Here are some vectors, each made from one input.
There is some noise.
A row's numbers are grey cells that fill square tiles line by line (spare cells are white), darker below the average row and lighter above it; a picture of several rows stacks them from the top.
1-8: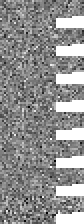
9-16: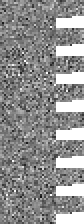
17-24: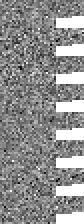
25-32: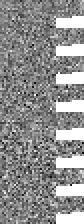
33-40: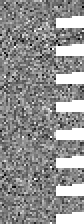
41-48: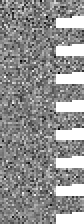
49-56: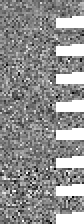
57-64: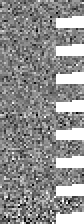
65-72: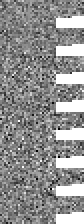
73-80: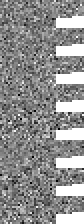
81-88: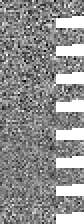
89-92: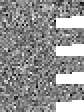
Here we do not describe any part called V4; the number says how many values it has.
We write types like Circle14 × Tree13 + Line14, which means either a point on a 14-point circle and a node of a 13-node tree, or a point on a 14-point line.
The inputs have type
Bool × Line5 × (Line5 + V4).
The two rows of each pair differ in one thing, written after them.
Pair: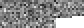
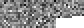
the true/false value
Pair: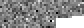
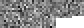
the value of V4
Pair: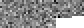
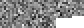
the true/false value
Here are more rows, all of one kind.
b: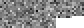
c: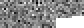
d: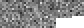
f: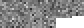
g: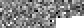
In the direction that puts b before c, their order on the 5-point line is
d, f, b, g, c.
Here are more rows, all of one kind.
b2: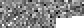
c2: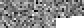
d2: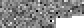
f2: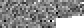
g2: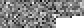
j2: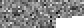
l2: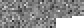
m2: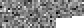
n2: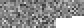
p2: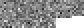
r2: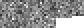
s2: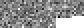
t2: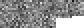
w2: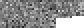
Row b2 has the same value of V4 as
d2, f2, j2 and m2.
